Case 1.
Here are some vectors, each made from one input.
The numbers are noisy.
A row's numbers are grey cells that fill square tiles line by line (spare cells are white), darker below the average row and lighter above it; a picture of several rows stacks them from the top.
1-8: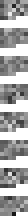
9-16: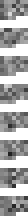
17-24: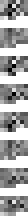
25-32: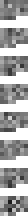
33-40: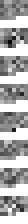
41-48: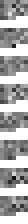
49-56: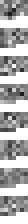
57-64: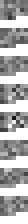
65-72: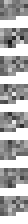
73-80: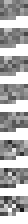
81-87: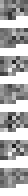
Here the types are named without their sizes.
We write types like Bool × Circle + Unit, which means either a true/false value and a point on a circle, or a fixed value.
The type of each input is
Label.
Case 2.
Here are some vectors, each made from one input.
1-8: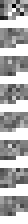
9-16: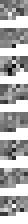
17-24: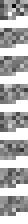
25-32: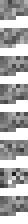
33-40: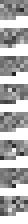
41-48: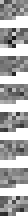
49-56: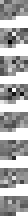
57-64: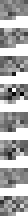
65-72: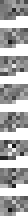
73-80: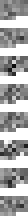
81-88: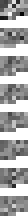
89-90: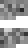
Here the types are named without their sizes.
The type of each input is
Label.
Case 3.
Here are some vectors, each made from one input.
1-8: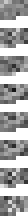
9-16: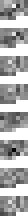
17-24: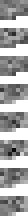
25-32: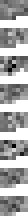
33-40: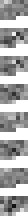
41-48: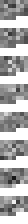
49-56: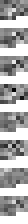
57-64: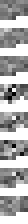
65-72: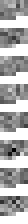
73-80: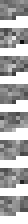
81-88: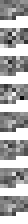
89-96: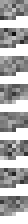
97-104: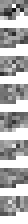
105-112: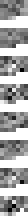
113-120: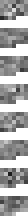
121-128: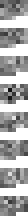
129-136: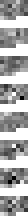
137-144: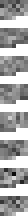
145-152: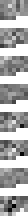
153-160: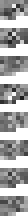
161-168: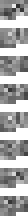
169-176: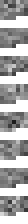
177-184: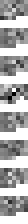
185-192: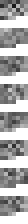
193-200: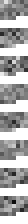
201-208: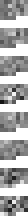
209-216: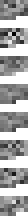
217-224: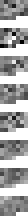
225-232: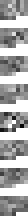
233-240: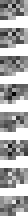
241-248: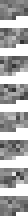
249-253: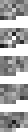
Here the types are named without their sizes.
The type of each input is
Tree.
